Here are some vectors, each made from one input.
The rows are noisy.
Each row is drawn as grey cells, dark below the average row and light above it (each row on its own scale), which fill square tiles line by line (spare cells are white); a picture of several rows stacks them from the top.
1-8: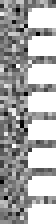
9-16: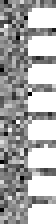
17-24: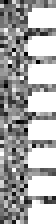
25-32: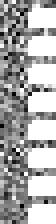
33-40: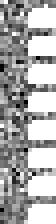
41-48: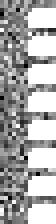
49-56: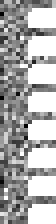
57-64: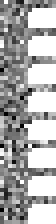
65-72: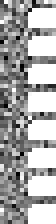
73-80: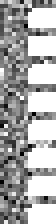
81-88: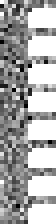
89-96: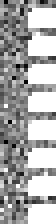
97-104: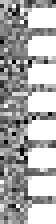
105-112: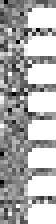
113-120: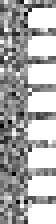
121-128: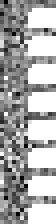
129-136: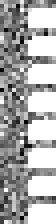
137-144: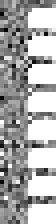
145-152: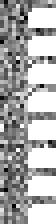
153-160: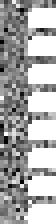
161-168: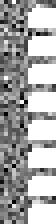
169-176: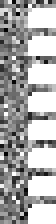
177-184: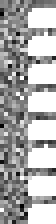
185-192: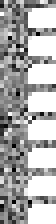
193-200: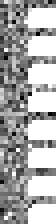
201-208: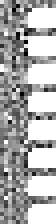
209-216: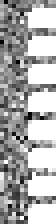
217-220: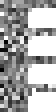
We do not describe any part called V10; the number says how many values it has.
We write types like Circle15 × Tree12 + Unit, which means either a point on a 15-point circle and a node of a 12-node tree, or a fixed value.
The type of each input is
Line5 × (Line5 + V10) × V10.
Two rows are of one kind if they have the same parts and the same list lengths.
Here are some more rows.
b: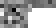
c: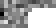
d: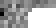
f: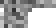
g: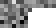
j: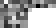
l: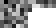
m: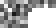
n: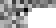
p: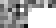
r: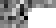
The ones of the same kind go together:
b, c, d, f, j, m, n, p
g, l, r

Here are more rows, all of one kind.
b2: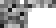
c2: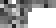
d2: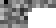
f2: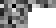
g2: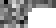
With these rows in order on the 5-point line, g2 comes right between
c2 and d2.
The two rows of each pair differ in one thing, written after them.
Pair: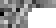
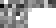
the value of V10
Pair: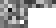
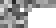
the place on one of the two 5-point lines
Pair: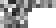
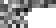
the value of V10
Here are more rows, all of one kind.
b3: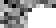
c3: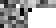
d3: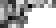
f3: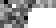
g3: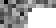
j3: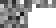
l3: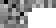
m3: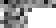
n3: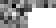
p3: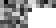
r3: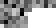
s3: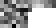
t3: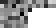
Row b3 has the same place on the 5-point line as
l3 and n3.
